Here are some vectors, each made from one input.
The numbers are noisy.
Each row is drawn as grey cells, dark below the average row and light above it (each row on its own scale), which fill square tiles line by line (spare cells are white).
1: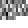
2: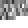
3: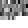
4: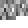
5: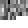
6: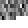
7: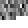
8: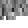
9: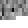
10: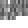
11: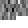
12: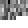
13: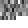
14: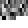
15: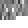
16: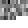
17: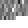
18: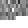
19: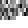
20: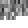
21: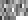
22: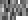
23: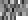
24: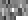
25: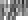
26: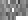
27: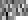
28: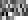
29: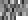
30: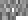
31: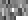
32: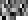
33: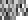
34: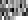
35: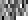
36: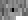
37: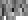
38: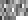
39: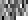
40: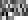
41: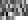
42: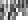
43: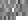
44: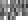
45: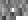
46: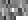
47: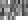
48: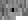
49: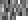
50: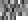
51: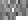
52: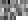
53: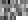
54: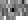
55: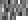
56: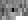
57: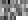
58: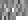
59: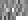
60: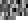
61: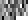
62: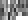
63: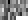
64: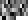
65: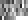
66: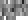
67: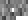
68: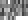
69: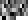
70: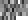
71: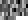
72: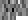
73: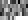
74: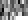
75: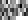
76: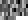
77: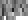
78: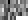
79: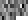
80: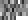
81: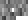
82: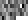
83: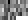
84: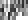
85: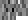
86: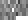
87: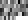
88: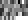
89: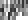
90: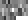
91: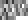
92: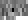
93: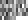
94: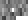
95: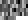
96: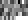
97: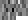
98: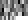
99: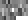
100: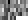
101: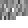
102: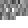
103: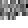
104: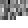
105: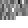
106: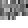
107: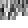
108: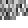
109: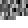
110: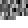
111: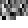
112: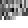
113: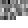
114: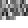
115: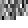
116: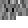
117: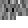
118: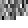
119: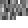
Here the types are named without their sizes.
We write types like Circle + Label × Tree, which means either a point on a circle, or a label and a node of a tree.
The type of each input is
List(Bool × Line).
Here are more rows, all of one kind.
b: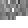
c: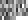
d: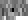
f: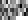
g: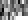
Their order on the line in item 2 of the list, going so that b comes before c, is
f, b, c, d, g.
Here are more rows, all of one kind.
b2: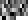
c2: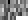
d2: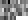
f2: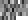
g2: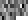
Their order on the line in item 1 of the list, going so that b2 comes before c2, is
f2, g2, b2, c2, d2.
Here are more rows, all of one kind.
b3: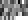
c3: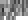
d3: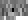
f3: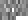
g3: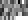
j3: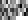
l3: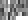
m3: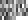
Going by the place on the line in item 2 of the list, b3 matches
d3 and g3.
